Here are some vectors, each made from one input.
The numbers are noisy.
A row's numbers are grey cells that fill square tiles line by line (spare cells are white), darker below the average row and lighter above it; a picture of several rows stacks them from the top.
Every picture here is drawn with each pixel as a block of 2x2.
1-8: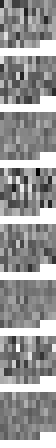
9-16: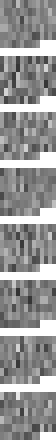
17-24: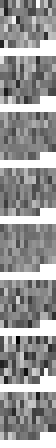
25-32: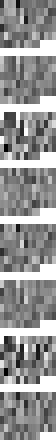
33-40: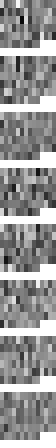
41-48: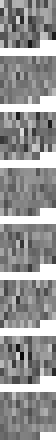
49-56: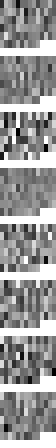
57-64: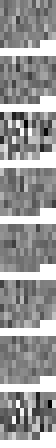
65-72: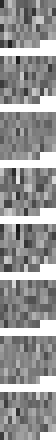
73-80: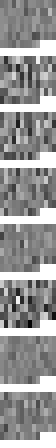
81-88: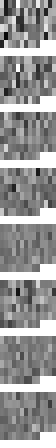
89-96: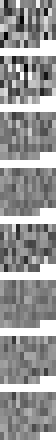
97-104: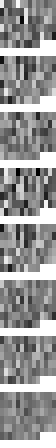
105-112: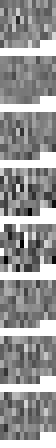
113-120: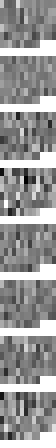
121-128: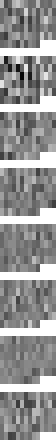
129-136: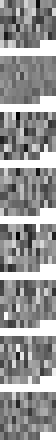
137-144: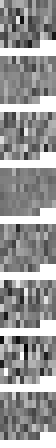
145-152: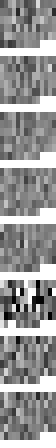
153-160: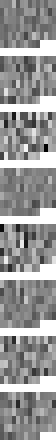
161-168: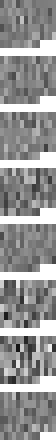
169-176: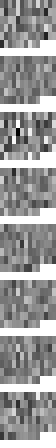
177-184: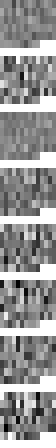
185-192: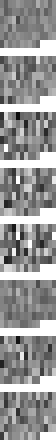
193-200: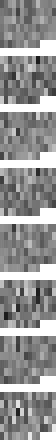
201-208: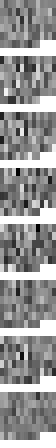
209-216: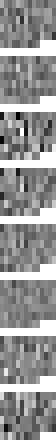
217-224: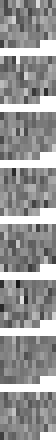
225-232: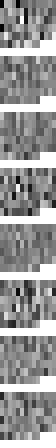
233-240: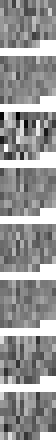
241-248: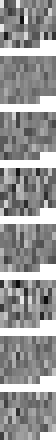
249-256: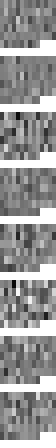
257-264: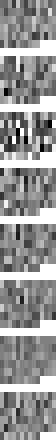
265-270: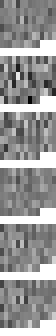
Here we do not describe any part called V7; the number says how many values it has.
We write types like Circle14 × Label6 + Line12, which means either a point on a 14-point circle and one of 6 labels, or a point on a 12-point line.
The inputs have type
Bool × Label5 × V7 + List2(Line5).
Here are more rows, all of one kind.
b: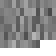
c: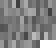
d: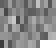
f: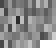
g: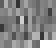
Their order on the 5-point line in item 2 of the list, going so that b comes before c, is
d, g, f, b, c.
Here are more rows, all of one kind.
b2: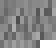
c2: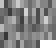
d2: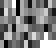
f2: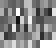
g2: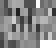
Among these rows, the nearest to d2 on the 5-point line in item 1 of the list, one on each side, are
b2 and f2.
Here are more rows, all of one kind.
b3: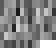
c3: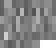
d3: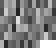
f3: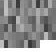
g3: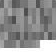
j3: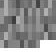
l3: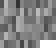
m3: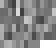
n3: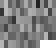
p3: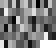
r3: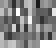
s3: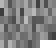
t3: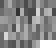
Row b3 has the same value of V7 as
d3 and r3.
